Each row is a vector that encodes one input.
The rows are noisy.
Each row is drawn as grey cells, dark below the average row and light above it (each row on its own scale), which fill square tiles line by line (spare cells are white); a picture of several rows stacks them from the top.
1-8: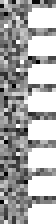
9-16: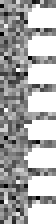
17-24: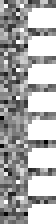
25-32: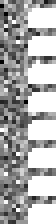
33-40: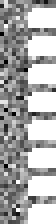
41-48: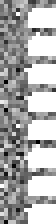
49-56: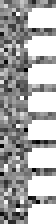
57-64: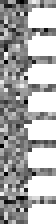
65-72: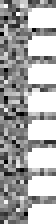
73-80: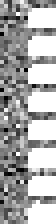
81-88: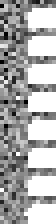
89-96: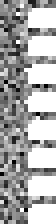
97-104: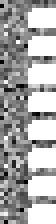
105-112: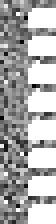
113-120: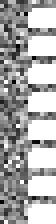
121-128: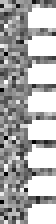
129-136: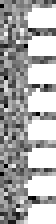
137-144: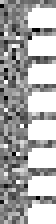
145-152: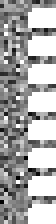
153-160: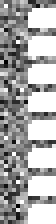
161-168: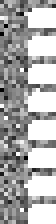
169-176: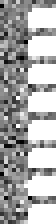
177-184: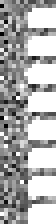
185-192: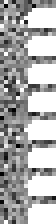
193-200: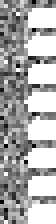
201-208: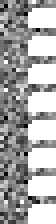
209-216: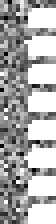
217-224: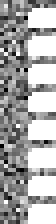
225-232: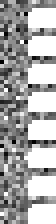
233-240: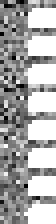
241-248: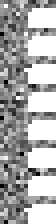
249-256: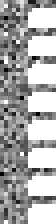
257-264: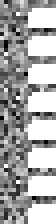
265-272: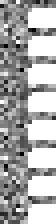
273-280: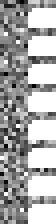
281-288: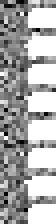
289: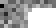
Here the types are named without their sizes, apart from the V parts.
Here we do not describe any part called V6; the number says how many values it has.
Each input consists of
either a point on a line, or a list of items, each a point on a circle and a value of V6.
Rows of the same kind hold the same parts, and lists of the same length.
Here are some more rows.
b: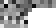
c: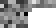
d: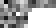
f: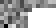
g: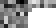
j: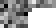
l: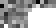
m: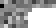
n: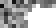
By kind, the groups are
b
c, f, g, j
d
l, m, n

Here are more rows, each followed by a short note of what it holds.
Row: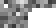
a list of one item
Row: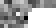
a list of one item
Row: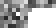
a list of one item
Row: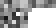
a list of one item
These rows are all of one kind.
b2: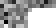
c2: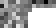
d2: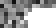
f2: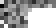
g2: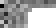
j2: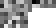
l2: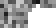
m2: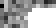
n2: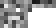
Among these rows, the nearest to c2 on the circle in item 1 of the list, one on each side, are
d2 and j2.
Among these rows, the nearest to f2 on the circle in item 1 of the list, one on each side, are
g2 and l2.
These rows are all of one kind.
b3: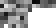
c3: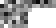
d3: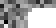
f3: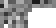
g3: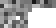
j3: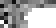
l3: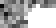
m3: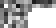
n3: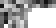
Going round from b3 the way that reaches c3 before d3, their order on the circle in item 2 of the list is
b3, c3, f3, l3, g3, m3, j3, n3, d3.
